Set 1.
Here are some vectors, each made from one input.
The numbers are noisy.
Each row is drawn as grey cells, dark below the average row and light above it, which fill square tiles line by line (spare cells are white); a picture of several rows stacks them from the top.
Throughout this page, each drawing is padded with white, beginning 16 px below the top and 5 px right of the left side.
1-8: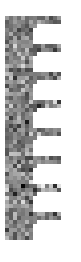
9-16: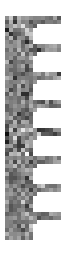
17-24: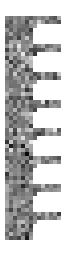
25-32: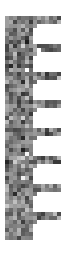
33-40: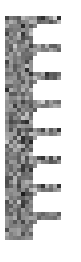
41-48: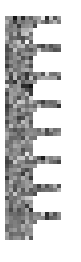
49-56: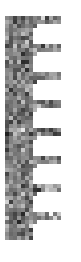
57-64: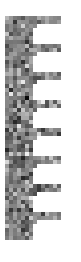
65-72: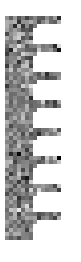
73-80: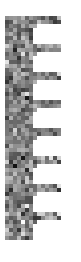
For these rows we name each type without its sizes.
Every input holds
a point on a line.
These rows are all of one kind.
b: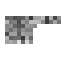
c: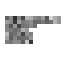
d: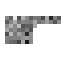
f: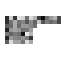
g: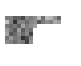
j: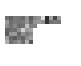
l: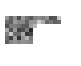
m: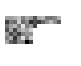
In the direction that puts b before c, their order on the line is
f, l, d, b, j, c, m, g.
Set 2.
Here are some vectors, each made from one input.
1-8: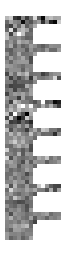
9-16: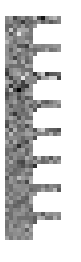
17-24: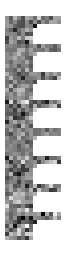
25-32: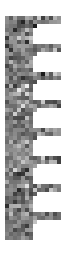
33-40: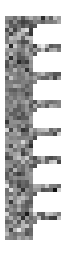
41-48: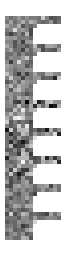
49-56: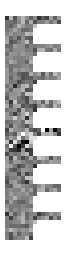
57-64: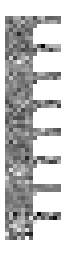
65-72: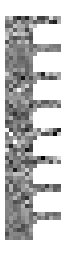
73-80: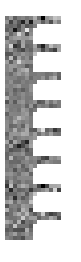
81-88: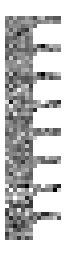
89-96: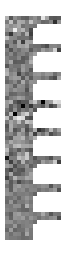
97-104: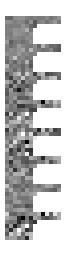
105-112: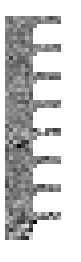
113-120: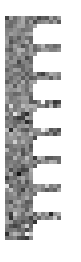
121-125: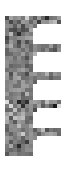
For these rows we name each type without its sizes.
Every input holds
a point on a circle.
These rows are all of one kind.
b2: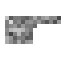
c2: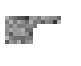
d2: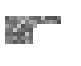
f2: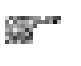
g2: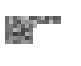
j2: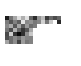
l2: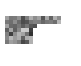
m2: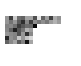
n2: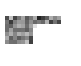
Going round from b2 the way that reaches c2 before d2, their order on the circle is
b2, g2, m2, f2, c2, l2, d2, n2, j2.
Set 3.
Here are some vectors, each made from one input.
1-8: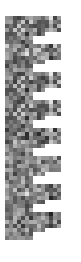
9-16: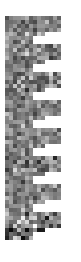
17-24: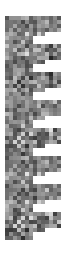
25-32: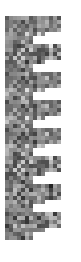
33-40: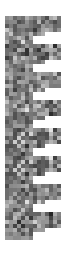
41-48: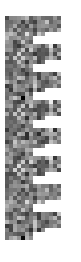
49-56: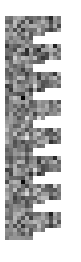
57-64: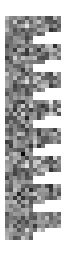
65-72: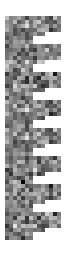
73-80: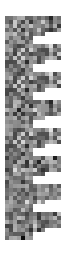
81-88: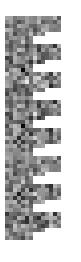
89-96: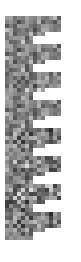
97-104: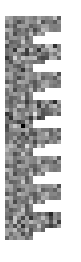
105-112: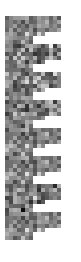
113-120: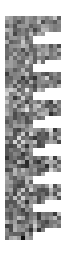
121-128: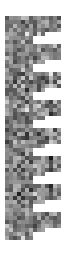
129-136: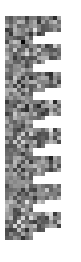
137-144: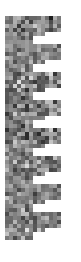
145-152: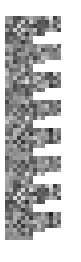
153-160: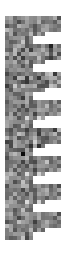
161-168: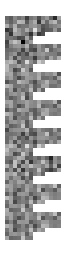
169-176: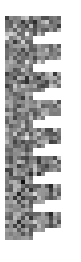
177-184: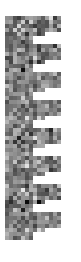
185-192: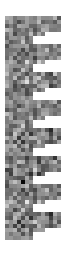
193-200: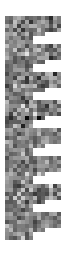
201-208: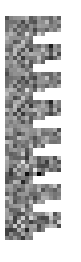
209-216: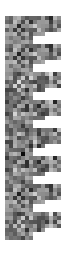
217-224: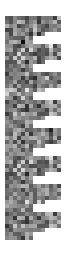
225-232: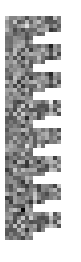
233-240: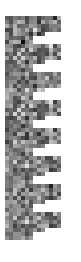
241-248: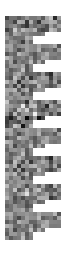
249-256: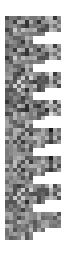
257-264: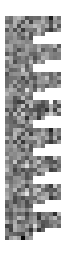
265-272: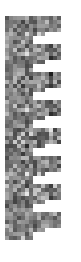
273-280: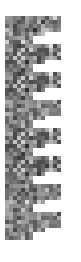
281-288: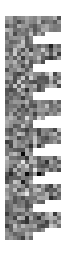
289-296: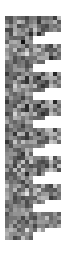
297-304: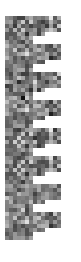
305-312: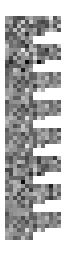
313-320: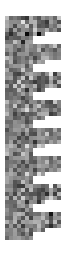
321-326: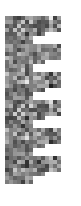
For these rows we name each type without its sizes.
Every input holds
three true/false values.
